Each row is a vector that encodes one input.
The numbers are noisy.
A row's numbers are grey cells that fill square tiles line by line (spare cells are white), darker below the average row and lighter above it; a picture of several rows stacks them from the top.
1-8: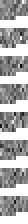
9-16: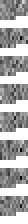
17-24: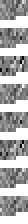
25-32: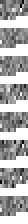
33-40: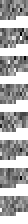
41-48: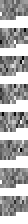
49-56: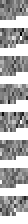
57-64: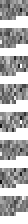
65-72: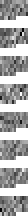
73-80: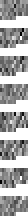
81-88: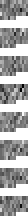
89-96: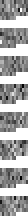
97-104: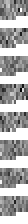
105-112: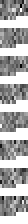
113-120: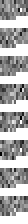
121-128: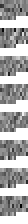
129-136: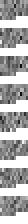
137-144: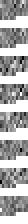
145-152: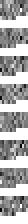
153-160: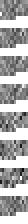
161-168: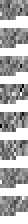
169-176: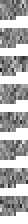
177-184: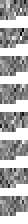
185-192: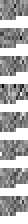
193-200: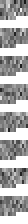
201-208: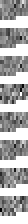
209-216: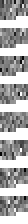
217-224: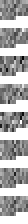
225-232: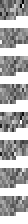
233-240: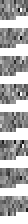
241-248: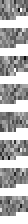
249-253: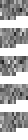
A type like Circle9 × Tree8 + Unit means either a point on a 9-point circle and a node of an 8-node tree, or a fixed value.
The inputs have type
(Bool × Bool × Bool + Line11) × (Tree9 + Unit).
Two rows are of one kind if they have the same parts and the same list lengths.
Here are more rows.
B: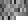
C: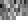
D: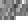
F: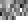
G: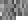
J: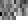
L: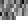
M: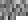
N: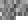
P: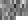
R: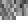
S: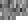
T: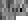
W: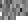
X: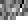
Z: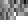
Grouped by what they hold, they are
B, C, J, L, R, Z
D, G, N, P
F, X
M, S, T, W

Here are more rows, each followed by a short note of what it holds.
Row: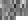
three true/false values
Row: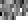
a point on an 11-point line
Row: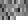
a point on an 11-point line and a node of a 9-node tree
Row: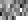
a point on an 11-point line
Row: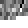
a point on an 11-point line
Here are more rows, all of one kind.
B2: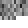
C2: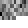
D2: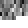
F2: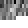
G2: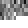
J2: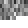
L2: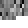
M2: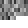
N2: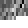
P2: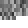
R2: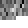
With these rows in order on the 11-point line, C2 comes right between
B2 and G2.
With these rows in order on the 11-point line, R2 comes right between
L2 and N2.
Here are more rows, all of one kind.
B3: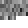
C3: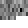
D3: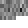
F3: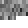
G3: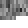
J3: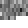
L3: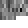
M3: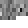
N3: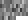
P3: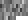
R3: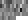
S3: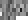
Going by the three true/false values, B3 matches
C3, F3 and J3.
